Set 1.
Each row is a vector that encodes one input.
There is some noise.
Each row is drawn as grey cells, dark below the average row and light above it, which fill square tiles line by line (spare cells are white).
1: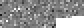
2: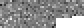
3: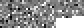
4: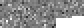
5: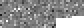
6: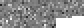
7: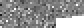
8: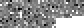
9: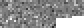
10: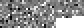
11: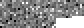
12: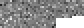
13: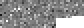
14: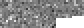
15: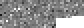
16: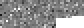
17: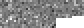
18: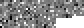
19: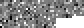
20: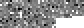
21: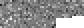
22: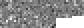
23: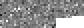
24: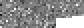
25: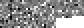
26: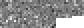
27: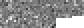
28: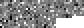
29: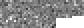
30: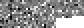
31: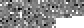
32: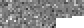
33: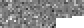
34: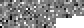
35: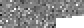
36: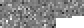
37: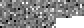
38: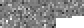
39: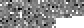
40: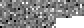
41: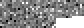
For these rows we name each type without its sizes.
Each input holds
either a label, or a point on a line.
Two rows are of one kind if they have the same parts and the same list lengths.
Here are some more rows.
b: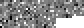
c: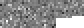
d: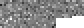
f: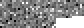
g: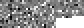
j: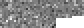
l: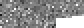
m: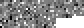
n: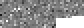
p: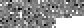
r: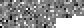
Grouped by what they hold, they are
b, f, g, m, p, r
c, d, j, l, n

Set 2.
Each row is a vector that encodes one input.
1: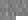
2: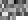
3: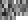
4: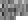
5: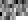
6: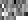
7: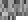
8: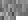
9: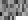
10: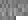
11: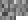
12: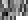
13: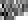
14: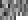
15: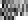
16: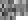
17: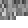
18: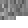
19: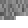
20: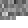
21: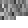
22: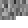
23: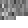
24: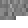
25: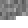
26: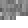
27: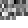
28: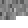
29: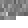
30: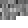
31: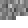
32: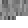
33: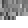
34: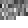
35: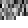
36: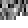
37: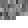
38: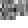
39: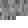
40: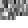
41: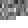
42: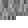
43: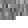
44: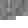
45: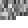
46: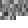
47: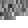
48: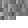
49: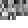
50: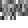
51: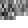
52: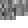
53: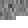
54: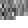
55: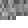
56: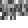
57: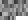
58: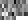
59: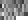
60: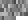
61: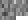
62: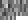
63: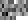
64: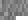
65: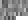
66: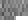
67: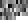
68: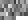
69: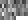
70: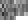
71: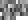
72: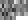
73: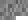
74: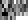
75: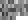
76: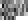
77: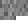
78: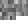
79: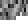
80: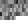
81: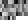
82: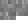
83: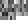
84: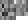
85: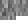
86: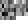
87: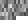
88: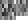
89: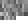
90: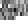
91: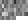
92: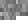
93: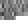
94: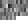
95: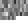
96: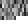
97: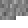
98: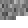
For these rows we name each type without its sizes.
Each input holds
a list of points on a line.
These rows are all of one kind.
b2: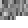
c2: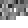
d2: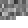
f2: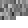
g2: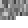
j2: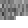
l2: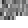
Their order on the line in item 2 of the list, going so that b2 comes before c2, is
b2, l2, f2, d2, j2, c2, g2.
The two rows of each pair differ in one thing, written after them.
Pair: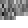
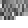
the place on the line in item 2 of the list
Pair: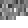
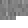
the place on the line in item 1 of the list
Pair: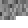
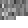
the place on the line in item 1 of the list
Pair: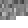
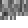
the place on the line in item 1 of the list
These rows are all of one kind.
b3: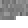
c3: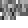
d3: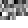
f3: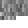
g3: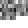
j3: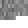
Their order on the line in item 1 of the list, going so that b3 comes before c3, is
j3, d3, b3, g3, c3, f3.
